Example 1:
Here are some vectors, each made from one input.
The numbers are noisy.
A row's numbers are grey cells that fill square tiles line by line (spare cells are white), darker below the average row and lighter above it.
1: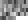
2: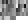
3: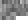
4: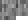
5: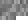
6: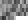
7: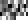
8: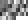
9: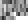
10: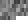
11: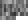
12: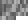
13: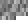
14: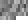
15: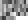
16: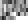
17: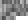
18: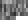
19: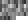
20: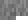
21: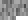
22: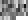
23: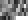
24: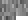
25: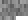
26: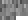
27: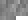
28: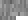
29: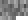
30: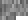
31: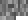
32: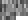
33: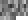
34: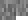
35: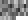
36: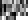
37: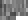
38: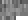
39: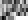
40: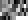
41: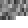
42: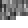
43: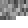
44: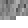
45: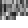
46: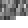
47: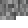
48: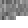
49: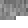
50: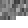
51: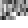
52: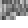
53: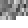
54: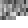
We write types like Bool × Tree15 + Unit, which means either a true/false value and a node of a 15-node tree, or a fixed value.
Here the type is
Bool × Tree8.
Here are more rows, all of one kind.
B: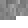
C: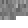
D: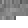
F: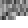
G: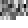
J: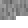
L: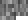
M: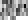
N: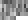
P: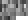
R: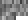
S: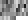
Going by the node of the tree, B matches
C and P.
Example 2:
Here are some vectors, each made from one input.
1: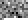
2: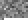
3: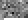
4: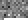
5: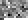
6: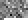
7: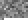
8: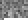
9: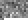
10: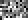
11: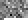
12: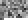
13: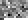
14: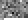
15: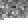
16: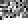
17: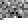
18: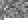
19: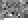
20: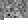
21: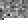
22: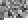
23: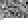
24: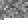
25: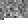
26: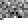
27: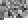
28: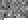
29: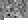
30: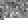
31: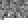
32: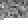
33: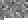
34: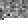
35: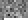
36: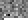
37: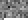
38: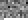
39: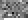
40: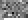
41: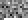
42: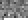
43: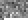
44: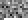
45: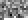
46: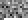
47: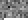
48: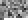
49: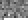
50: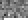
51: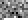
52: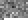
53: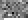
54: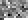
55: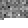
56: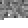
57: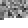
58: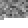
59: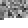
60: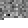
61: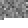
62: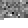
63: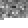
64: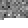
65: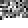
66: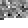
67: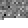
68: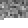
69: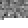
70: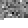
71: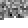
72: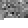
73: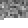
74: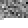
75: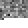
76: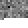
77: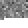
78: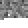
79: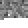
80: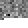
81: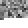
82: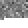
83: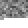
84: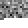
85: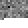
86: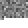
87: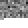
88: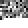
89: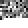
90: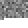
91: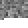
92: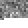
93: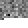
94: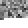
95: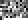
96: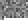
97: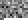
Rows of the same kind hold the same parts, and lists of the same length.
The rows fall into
3 kinds.
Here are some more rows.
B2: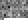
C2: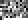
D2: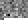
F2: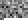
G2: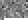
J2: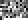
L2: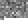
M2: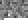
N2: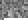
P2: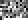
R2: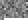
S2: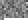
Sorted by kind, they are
B2, D2, G2, L2, M2, N2, R2, S2
C2, J2, P2
F2

